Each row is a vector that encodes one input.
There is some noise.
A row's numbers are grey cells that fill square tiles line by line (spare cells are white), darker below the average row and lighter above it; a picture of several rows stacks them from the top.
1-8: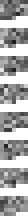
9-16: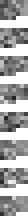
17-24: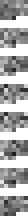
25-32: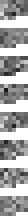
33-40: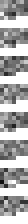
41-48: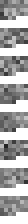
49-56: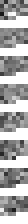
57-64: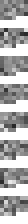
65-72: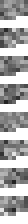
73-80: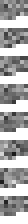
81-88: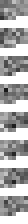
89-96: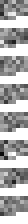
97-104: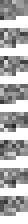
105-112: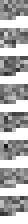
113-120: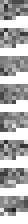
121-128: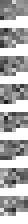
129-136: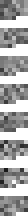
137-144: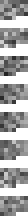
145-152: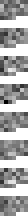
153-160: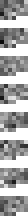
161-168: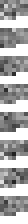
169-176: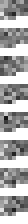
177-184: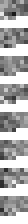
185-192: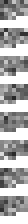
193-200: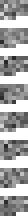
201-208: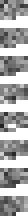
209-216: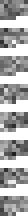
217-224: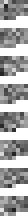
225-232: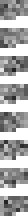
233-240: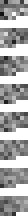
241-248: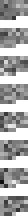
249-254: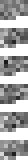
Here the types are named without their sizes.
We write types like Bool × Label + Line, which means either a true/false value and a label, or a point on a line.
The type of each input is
(Circle + Unit) × Line.
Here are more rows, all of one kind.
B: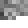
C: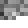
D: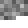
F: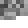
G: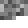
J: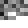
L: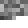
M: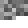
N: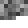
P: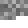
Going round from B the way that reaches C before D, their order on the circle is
B, C, D, J, M, P, F, N, G, L.
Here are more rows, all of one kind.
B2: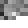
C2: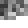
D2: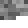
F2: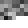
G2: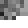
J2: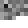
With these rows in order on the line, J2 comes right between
D2 and F2.
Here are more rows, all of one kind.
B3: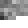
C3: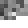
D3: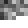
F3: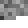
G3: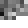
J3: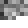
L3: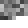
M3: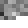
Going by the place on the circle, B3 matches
F3 and L3.
